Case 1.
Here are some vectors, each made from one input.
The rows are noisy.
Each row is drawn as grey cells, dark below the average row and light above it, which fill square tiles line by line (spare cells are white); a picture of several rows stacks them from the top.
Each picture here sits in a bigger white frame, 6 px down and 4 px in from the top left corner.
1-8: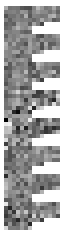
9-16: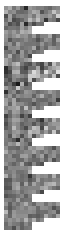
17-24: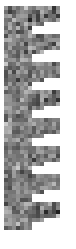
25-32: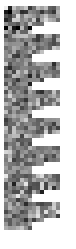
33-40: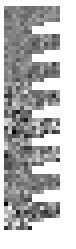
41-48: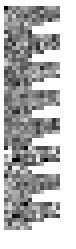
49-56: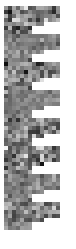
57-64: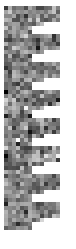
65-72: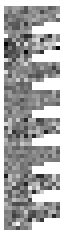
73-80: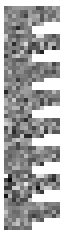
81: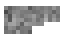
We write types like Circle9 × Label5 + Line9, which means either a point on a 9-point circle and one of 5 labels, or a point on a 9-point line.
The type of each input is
Line8.
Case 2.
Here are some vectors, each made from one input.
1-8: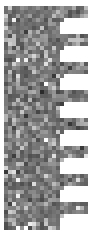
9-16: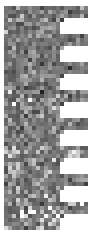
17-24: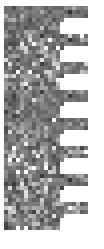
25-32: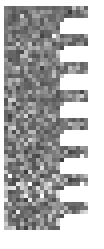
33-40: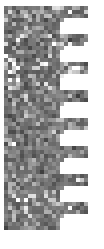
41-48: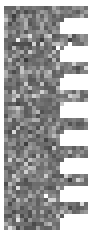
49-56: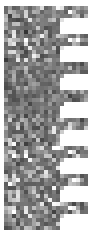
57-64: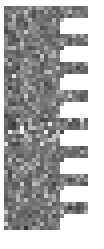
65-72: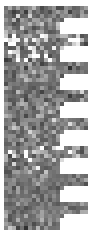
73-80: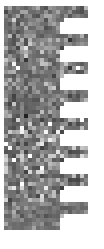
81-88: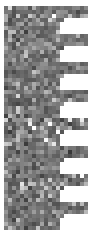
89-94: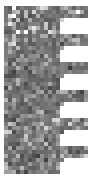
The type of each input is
Bool × Bool × Bool.
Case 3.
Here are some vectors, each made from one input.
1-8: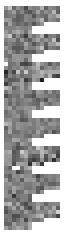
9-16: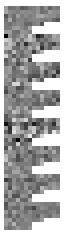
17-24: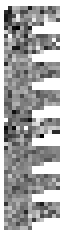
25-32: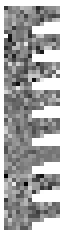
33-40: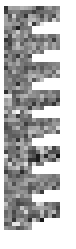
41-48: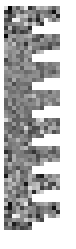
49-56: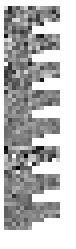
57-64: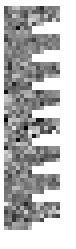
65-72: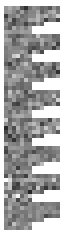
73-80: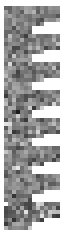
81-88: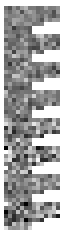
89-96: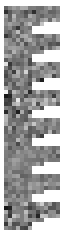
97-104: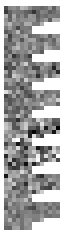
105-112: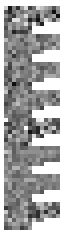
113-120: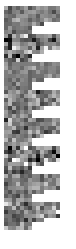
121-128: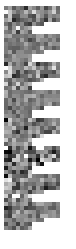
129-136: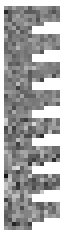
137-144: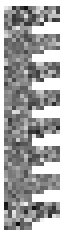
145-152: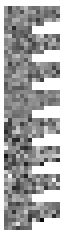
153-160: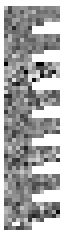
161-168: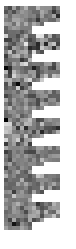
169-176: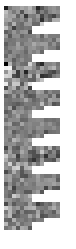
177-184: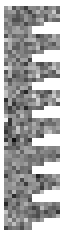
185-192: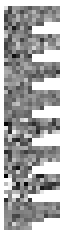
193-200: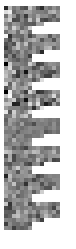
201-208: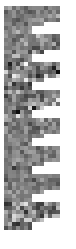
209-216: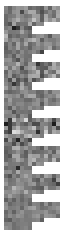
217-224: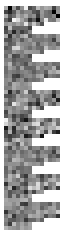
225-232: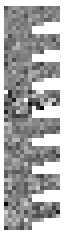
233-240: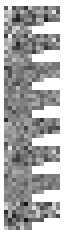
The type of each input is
Line8.
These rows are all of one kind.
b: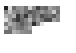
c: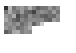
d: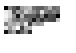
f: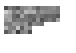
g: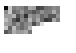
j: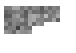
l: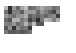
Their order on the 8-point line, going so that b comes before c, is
b, c, g, j, d, f, l.
